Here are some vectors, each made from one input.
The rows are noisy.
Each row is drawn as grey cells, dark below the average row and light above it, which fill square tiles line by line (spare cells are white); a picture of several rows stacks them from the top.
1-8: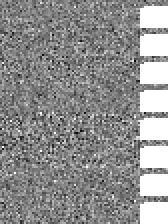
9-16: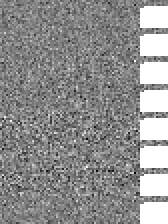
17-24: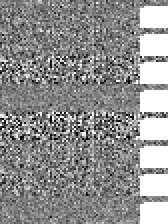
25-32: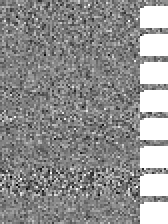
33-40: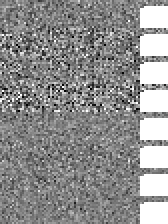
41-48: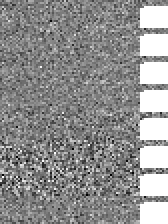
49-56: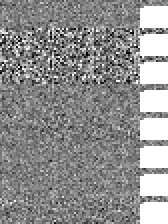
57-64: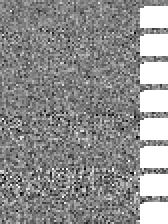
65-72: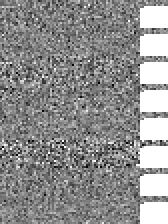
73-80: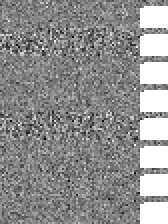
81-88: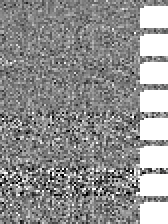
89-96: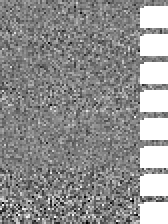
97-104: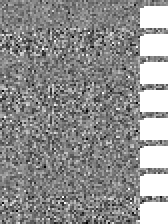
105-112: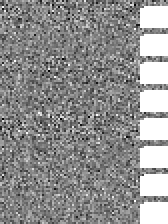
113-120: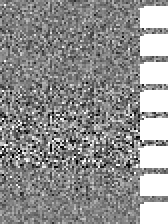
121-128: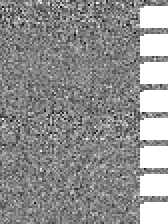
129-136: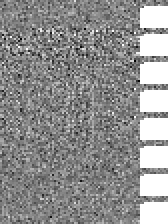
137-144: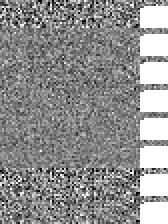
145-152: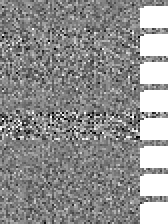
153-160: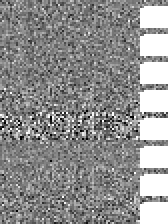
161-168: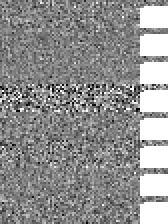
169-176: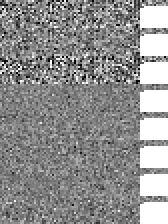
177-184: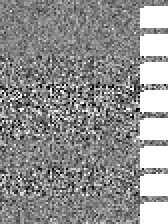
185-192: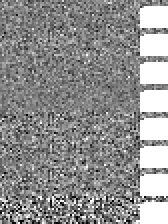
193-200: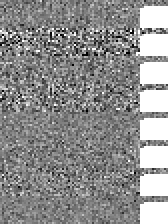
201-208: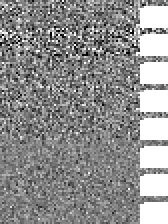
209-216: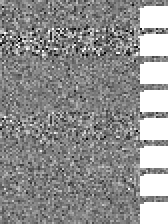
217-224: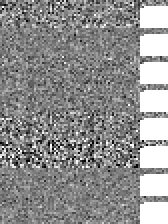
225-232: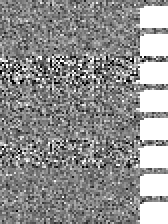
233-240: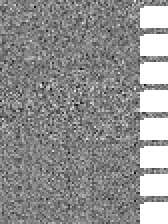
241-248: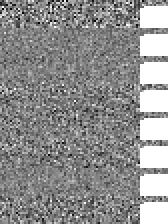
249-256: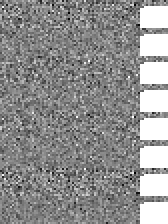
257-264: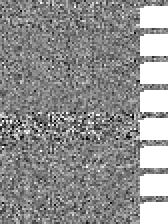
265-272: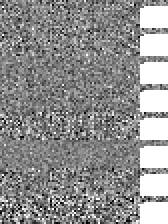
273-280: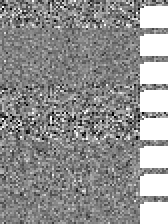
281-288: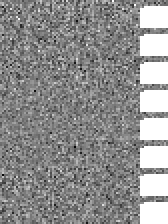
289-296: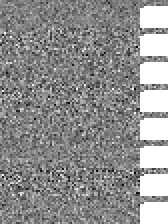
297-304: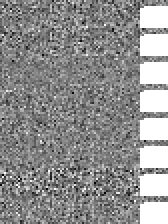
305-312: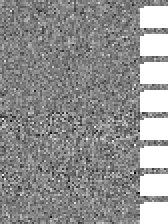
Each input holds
either a point on a 15-point circle, or one of 4 labels.
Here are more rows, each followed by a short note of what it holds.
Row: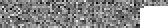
a point on a 15-point circle
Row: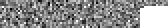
one of 4 labels
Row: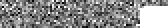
one of 4 labels
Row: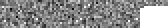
one of 4 labels
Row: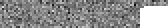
a point on a 15-point circle
